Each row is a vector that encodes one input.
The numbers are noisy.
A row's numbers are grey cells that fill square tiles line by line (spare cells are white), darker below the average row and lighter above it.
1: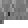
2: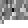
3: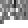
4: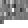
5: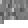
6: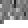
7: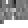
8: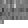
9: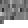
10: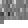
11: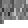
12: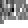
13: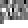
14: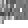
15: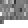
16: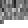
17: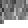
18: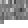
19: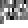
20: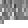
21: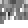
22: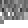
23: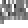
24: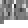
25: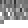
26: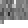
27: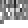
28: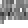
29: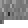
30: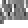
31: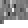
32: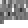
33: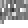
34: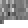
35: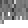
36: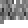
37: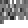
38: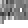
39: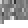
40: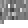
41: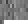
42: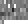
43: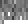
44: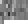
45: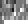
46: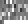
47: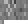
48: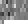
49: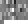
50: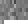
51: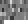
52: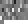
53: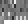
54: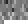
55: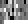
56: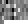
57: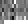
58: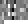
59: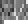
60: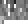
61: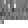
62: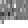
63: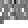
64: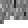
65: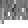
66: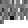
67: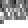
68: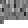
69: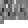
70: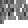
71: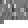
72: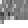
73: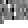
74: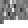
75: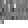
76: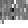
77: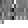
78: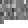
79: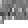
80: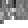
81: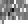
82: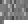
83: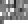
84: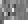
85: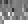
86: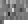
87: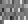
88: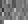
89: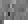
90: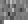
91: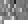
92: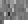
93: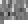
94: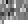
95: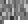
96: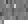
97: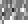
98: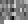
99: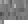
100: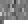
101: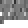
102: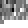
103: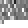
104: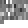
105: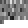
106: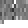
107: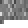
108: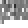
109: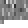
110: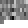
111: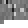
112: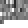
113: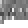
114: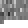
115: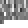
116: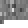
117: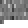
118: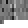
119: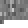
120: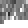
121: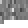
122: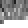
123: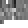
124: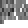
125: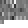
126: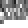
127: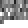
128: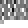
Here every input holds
either a fixed value, or one of 9 labels and a true/false value.
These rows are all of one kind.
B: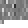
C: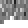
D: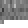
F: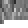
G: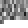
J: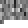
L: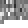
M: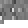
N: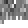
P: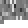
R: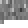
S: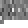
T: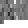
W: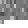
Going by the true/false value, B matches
D, F, R and T.
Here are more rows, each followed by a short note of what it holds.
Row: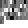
a fixed value
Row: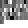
a fixed value
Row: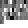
a fixed value
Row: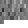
one of 9 labels and a true/false value
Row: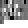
a fixed value
